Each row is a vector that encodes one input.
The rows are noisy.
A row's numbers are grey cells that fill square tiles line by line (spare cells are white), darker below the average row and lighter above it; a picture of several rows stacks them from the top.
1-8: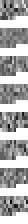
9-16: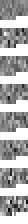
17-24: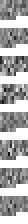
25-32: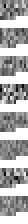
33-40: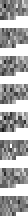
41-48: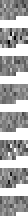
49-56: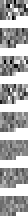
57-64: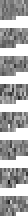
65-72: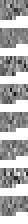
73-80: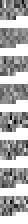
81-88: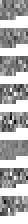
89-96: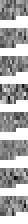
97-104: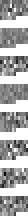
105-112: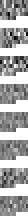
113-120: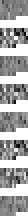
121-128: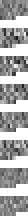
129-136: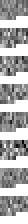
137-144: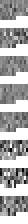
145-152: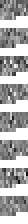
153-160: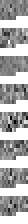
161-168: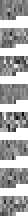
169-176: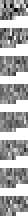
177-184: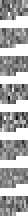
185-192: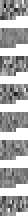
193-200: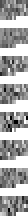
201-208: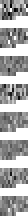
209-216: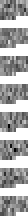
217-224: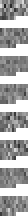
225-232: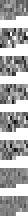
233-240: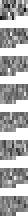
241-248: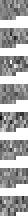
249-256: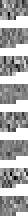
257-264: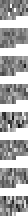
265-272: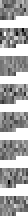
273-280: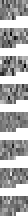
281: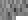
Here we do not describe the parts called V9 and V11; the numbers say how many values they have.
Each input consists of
a true/false value, a value of V9 and a value of V11, together with either a point on a 5-point circle, or a point on an 8-point line.
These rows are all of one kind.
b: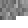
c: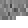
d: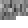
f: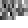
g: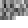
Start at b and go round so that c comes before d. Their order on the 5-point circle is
b, c, g, d, f.
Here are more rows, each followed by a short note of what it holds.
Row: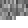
a point on a 5-point circle, a true/false value, a value of V9 and a value of V11
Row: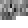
a point on an 8-point line, a true/false value, a value of V9 and a value of V11
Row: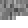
a point on an 8-point line, a true/false value, a value of V9 and a value of V11
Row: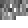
a point on a 5-point circle, a true/false value, a value of V9 and a value of V11
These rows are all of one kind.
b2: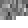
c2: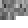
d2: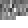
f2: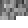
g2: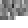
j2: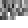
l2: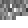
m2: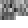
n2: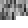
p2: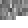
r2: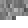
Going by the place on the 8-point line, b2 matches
d2, g2, n2 and p2.
